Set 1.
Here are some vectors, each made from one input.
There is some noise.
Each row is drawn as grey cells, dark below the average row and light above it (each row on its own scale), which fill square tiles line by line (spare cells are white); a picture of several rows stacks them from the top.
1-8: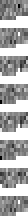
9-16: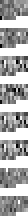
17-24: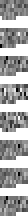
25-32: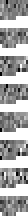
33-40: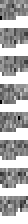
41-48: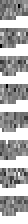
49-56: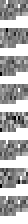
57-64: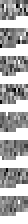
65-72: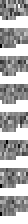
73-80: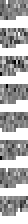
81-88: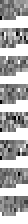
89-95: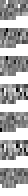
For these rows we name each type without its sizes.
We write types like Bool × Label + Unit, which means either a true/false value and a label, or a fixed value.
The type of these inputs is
Bool × Bool × Bool × Bool + Unit.
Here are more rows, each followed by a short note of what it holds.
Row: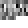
a fixed value
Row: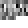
a fixed value
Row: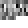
a fixed value
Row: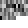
four true/false values
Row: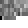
four true/false values
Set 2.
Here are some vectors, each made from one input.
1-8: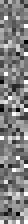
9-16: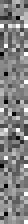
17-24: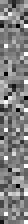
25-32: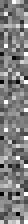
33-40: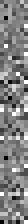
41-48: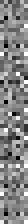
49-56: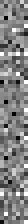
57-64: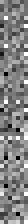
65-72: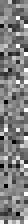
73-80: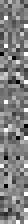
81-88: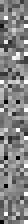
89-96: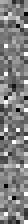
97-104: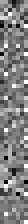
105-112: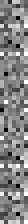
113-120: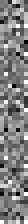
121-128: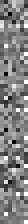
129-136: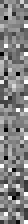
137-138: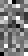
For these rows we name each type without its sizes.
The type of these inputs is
Bool × Bool × Bool × Bool × Bool.
